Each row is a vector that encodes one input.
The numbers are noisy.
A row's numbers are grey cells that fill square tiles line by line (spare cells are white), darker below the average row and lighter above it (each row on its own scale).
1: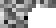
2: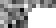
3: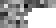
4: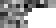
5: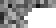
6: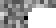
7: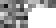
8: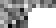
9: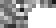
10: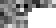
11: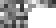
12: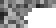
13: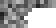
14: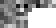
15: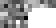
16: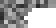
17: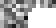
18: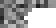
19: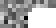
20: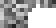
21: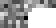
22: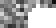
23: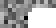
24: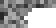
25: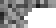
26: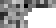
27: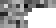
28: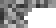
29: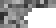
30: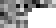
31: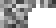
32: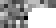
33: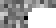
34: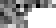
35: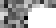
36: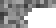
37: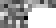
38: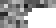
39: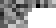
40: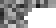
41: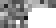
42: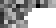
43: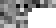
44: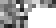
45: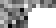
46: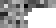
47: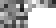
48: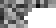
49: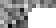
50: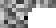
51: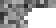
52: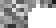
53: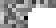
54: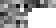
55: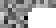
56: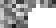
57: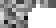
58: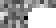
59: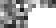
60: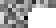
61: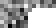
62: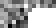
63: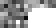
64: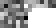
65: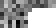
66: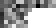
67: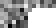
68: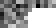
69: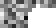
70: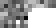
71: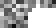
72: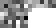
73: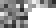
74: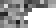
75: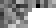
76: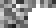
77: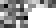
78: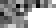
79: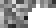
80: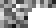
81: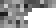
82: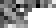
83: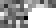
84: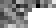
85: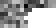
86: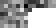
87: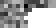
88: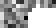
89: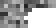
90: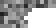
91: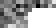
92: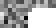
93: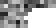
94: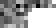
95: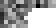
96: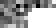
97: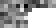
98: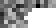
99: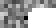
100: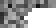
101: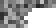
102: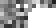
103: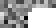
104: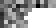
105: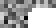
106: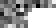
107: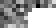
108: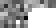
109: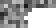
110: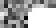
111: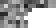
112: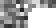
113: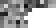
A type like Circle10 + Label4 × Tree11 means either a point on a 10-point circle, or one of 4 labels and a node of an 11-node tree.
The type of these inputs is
Bool × (Circle15 + Unit).
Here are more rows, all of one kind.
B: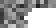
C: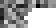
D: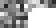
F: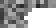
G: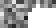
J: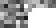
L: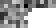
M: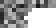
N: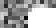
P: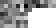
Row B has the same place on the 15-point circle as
C, D, F and M.
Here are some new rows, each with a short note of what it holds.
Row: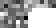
a point on a 15-point circle and a true/false value
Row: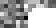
a point on a 15-point circle and a true/false value
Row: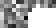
a point on a 15-point circle and a true/false value
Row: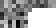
a true/false value
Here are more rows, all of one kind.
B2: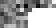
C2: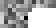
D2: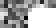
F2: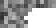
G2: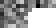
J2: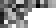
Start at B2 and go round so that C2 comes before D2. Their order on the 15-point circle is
B2, C2, F2, J2, G2, D2.
